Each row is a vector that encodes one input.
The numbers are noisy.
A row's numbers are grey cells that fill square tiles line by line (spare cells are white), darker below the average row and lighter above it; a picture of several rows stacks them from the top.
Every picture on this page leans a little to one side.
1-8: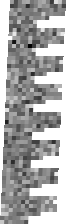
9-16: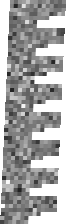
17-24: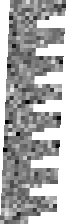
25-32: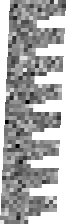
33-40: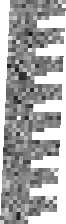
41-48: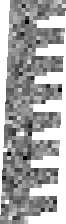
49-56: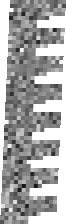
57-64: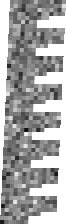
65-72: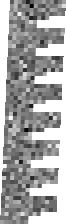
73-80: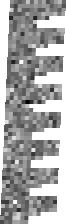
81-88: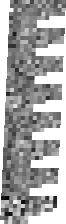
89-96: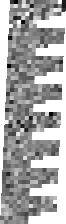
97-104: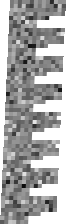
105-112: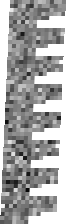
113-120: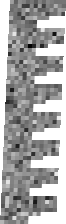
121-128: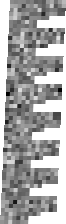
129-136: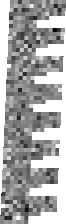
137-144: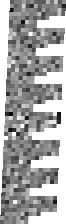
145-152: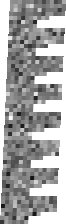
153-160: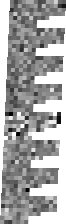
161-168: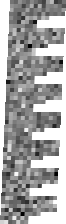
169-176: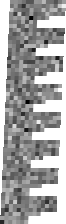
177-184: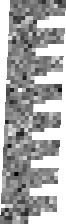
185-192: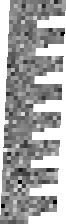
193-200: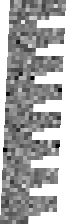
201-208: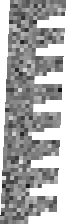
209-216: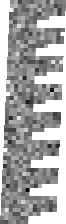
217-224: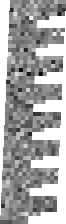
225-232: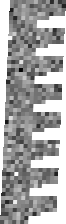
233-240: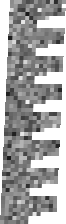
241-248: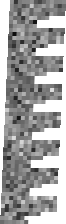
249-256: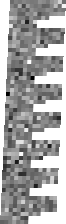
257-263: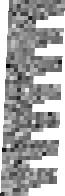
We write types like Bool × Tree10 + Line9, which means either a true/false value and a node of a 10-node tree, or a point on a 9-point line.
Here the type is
(Bool × Bool × Bool + Circle8) × Circle8 × Circle8 + Unit.
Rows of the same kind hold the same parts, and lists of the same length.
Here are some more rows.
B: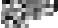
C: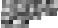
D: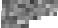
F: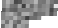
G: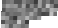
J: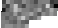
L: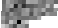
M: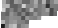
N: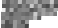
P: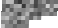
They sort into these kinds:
B
C, D, G
F, J, L, M, N, P

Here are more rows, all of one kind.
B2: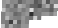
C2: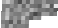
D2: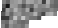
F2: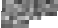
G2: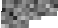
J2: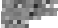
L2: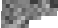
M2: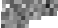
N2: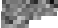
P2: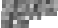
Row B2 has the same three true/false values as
C2, D2, L2 and N2.
